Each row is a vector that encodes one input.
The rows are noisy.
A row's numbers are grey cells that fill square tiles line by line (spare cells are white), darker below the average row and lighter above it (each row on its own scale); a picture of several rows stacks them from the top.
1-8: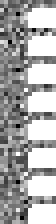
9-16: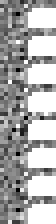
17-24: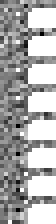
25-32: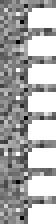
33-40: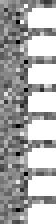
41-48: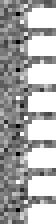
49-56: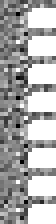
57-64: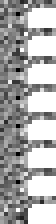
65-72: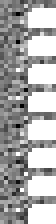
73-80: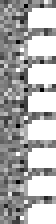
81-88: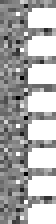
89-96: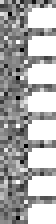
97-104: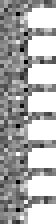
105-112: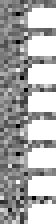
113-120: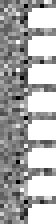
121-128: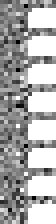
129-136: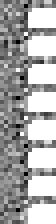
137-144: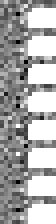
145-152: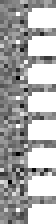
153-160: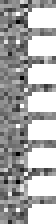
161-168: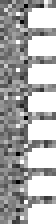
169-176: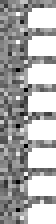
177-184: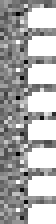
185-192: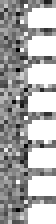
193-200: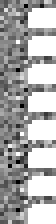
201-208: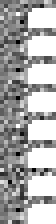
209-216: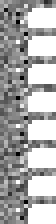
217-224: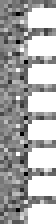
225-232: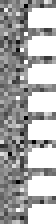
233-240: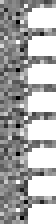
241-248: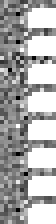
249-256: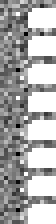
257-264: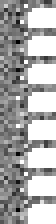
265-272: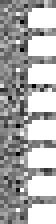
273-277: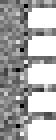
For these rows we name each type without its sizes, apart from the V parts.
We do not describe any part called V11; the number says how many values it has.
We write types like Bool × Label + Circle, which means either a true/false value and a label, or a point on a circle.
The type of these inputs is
List(Bool × V11).
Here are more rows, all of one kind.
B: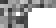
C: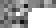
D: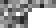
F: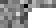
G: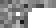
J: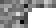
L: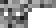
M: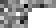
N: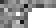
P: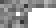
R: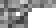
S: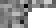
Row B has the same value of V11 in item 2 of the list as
D, L and M.
